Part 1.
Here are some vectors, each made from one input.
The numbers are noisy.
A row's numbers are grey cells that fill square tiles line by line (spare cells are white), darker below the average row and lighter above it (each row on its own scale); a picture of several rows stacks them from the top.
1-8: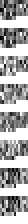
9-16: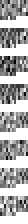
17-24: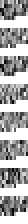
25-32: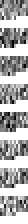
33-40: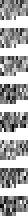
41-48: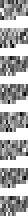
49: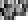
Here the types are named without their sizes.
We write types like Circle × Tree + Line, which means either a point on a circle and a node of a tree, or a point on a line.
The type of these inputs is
Bool × Bool × Bool × Bool.
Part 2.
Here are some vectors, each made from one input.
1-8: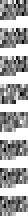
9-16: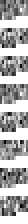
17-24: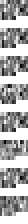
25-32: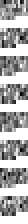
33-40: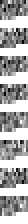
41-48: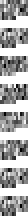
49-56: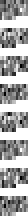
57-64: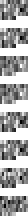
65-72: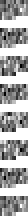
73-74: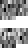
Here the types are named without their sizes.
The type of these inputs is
Circle.
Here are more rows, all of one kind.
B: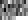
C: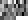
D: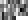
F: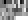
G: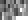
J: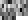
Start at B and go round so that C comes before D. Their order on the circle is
B, C, D, J, F, G.
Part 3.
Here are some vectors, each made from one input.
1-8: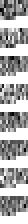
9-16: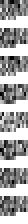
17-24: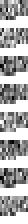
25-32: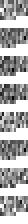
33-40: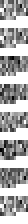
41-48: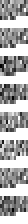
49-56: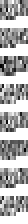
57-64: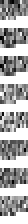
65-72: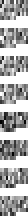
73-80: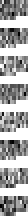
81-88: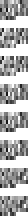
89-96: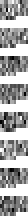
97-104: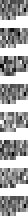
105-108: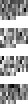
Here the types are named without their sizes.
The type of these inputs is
Bool × Bool × Bool.
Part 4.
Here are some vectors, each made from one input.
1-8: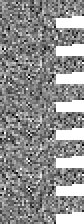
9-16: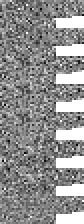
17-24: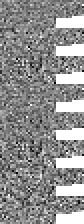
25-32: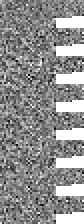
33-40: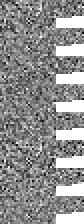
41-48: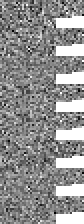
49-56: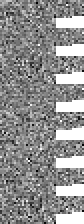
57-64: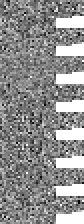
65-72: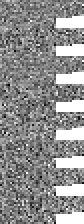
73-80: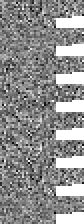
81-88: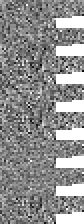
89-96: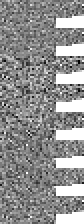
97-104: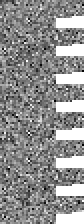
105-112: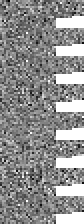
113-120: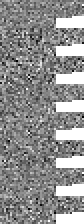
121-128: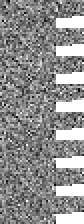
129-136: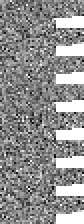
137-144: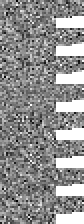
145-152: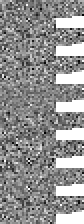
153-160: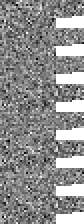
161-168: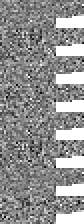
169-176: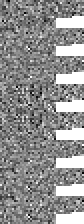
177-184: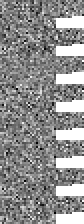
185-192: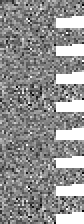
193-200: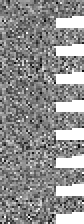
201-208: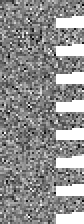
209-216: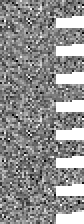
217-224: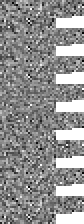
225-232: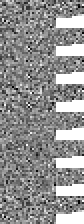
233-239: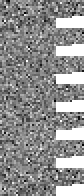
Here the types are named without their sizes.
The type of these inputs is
Tree.
